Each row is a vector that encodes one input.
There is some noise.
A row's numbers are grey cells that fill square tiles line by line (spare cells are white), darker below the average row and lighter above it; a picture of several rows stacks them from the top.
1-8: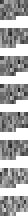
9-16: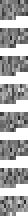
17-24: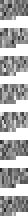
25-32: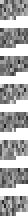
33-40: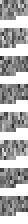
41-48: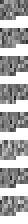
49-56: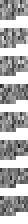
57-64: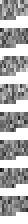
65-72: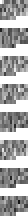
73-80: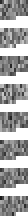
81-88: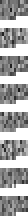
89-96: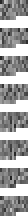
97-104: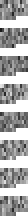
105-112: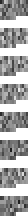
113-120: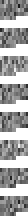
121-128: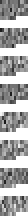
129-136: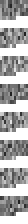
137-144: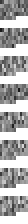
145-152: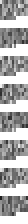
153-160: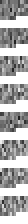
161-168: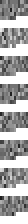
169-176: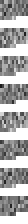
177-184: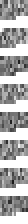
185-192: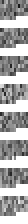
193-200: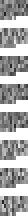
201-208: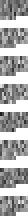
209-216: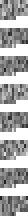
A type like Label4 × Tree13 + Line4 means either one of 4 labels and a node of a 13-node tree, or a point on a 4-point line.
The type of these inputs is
Bool × Bool × Bool × Bool + Line3 × (Line3 × Line5 + Line7) × Line7.
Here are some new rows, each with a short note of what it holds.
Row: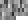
a point on a 3-point line and a point on each of two 7-point lines
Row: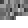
four true/false values
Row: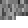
four true/false values
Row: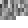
a point on a 3-point line and a point on each of two 7-point lines
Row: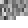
a point on each of two 3-point lines, a point on a 5-point line and a point on a 7-point line
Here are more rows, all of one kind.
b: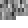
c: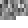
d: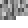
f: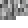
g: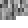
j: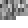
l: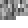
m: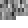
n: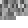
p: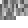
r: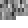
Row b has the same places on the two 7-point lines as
c, m, n and r.
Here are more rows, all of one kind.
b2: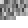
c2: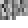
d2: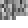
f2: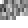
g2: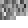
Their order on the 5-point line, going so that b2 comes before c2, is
g2, d2, b2, c2, f2.
